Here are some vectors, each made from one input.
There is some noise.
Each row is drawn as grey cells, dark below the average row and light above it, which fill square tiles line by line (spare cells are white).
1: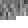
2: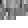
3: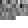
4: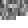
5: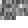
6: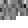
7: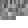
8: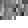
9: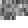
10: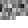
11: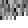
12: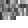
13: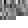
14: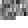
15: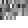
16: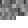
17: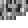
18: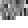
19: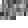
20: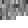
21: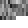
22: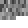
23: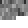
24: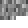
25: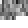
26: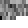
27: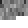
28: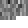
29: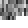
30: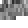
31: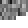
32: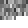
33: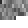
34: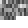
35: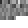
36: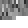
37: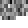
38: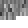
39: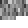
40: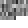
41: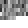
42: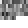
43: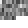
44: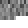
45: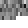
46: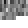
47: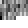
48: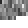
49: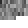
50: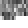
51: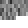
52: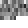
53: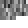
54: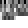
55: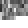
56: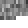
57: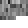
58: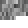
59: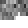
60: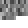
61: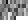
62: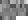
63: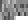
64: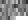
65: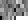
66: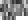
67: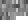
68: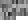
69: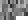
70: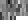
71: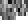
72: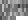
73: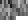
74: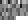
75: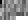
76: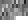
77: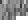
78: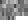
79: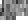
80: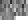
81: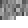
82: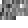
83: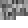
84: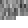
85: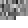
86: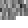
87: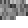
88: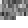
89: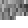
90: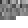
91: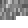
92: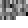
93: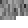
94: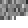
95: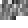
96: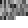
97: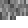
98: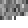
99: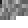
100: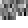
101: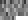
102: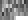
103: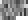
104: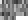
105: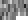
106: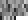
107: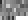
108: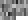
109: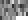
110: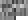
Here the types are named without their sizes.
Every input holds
a label, together with either a fixed value, or a node of a tree.
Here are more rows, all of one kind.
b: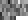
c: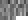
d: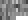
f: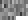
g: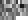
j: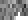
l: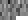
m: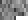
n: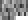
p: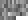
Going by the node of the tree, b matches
f, g, m and p.
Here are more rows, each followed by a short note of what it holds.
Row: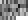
a label and a node of a tree
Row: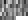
a label and a node of a tree
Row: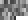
a label and a node of a tree
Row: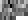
a label
